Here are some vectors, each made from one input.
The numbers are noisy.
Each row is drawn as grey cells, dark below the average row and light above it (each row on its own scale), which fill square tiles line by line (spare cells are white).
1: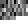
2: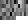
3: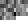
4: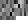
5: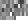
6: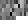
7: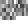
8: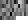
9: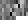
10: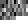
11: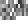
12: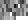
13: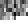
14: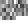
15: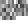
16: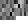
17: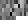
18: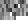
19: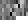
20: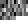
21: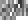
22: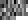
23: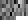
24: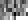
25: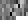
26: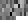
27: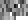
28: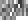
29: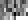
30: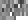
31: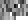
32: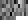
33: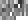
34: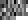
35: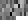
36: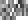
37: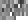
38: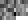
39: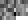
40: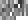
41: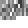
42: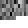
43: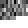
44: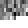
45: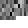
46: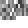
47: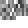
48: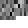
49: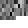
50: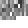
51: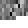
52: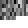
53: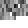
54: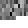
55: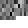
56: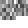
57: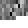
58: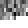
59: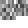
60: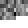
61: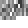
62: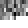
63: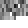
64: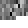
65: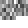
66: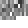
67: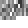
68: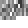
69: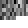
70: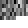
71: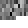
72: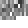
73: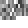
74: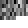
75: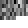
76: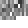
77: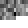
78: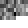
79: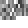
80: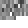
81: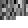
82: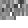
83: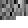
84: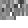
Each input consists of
a point on a 14-point line.
